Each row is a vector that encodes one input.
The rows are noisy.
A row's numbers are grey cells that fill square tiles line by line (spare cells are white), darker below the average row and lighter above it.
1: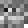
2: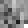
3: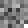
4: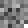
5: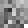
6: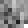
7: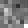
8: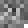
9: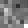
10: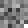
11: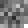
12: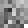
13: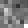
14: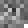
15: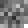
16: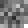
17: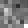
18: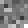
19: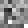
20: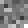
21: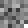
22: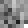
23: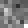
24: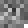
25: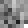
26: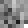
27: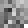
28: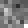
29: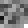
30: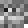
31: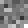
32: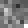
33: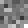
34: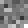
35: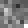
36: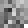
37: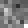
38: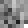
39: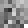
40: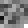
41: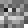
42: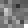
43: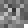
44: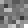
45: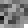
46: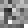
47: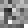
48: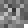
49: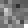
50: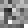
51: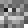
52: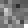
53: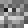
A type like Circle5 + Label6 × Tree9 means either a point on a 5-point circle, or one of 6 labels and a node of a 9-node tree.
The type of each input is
Line10.
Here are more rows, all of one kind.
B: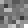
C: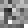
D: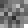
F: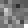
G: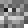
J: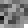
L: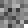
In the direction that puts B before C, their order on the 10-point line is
G, F, B, J, D, L, C.
